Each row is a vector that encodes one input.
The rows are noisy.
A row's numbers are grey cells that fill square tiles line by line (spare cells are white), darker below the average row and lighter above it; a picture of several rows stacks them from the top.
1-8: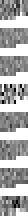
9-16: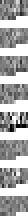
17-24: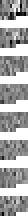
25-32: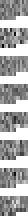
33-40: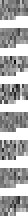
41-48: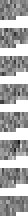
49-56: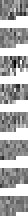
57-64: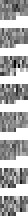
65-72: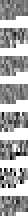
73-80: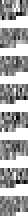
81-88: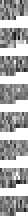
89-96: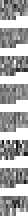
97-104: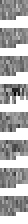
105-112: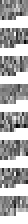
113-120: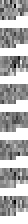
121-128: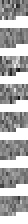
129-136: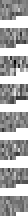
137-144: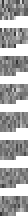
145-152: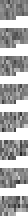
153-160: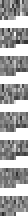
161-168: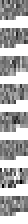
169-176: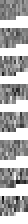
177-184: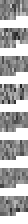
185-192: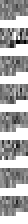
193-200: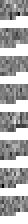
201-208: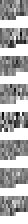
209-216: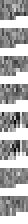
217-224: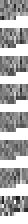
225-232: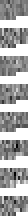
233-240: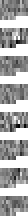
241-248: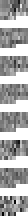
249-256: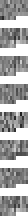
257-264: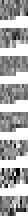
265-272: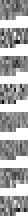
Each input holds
either a point on a 7-point line, or a point on a 10-point line.
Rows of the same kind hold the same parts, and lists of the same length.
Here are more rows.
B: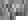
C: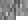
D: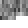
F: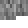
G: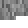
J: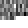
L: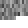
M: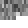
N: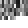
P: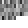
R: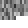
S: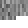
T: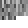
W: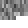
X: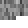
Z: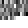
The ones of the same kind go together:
B, C, D, G, L, N, P, S, T, Z
F, J, M, R, W, X

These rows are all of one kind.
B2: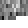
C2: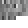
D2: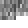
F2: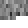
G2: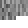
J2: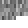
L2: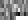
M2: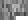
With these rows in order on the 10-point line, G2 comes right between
C2 and F2.
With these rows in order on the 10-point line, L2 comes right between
C2 and D2.
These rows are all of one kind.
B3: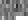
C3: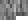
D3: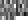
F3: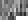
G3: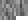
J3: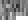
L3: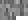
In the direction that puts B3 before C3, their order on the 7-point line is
F3, B3, D3, G3, C3, J3, L3.
